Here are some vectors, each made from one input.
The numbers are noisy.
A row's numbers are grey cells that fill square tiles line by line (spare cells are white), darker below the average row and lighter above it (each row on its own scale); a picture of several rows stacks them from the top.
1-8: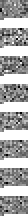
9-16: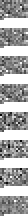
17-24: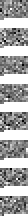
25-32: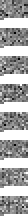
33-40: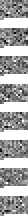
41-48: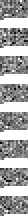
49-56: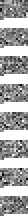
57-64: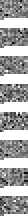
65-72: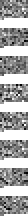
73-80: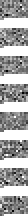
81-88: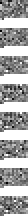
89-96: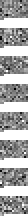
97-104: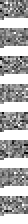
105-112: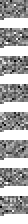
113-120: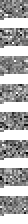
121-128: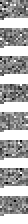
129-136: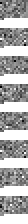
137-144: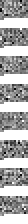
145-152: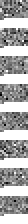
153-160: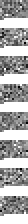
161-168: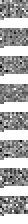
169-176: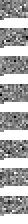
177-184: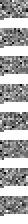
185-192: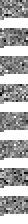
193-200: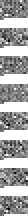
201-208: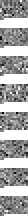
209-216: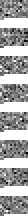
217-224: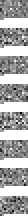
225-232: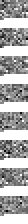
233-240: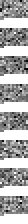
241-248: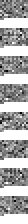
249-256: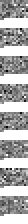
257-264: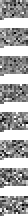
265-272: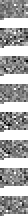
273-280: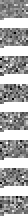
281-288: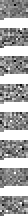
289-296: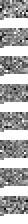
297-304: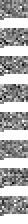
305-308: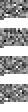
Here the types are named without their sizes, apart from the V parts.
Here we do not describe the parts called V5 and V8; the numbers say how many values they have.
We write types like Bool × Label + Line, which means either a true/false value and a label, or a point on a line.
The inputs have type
Bool × ((Tree + V8) × V5 + Unit).
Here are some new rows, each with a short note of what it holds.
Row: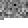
a true/false value
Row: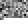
a true/false value, a value of V5 and a value of V8
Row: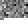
a node of a tree, a true/false value and a value of V5
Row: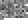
a true/false value, a value of V5 and a value of V8
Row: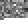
a node of a tree, a true/false value and a value of V5
